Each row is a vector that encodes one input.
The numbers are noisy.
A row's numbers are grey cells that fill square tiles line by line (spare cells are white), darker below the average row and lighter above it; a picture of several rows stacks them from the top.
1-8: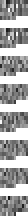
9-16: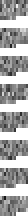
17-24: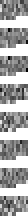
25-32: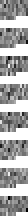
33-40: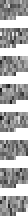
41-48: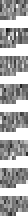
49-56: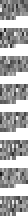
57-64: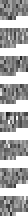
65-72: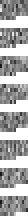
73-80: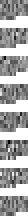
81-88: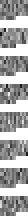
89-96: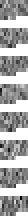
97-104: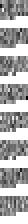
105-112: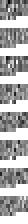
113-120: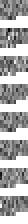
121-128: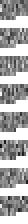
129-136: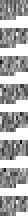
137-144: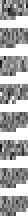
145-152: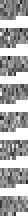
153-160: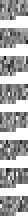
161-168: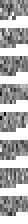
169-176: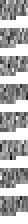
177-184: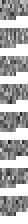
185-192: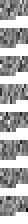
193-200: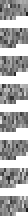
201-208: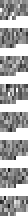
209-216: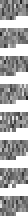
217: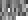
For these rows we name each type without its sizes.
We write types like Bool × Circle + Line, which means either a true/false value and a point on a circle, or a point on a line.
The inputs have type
List(Line) × (Tree + Unit).
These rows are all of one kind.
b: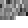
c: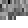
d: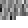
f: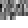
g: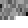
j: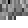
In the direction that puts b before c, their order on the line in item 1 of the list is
b, g, f, d, j, c.
